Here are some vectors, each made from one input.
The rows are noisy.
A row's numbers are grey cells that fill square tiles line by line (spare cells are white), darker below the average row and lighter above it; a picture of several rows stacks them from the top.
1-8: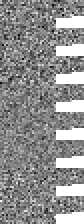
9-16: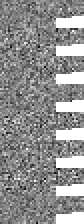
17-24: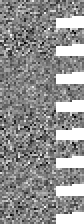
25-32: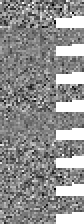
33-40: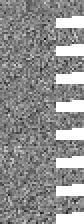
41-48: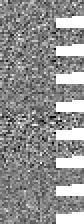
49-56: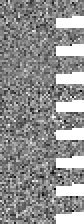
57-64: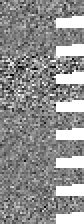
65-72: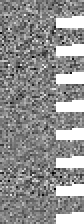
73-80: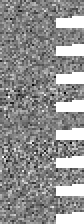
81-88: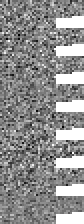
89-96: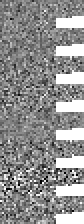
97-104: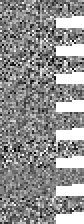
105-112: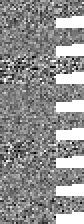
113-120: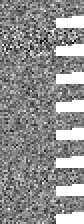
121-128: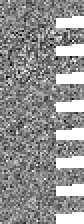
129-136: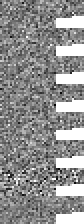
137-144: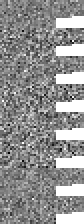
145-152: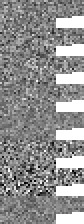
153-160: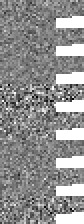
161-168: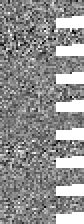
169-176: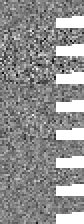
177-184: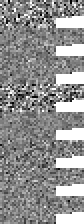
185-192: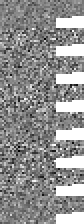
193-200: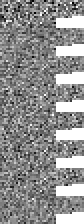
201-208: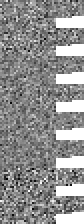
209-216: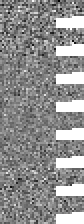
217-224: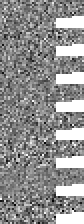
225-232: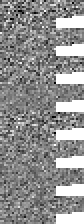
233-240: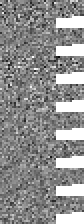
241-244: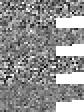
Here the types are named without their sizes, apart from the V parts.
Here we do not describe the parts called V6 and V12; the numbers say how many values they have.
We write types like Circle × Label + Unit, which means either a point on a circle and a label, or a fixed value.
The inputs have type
(Circle + Unit) × V12 + Line × V6.
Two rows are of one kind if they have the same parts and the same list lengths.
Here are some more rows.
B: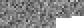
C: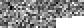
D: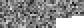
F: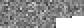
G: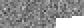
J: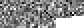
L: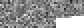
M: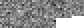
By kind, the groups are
B, G
C, F, L
D, J, M

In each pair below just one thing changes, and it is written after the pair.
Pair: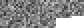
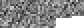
the place on the circle
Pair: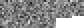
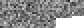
the place on the circle
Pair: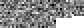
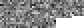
the place on the circle
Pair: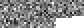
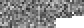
the value of V12
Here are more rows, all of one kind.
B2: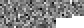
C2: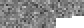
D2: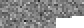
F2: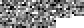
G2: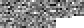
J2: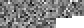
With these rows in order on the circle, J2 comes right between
D2 and F2.
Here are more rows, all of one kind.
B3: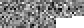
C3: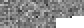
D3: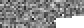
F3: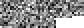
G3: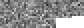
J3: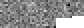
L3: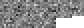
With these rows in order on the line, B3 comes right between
G3 and L3.
